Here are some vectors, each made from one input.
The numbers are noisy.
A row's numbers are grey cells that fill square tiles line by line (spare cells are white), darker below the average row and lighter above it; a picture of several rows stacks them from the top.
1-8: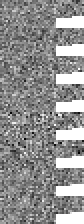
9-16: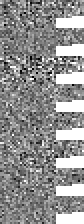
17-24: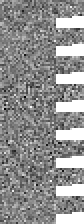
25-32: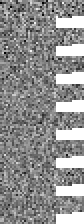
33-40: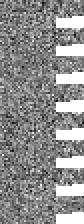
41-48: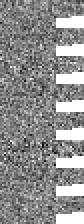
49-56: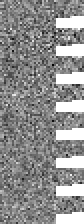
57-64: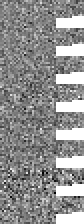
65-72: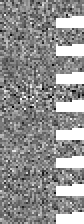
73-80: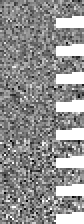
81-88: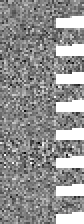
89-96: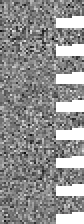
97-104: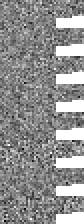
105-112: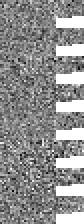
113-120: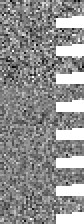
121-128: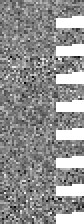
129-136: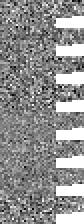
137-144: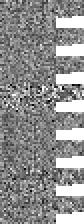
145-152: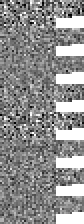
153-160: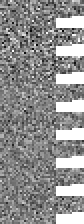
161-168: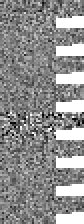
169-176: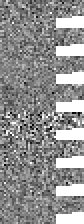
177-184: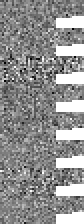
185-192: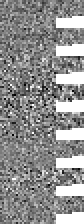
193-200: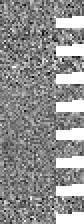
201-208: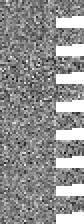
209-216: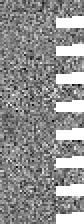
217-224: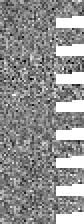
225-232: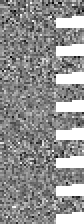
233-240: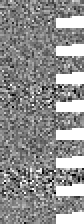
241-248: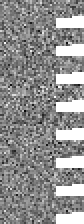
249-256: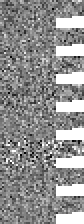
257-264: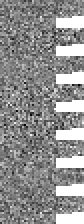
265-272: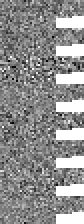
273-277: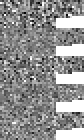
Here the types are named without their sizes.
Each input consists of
a point on a circle.
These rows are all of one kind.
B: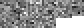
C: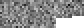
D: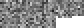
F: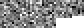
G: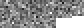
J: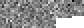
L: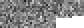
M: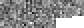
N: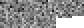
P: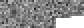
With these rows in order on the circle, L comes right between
G and M.
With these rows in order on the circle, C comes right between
F and J.
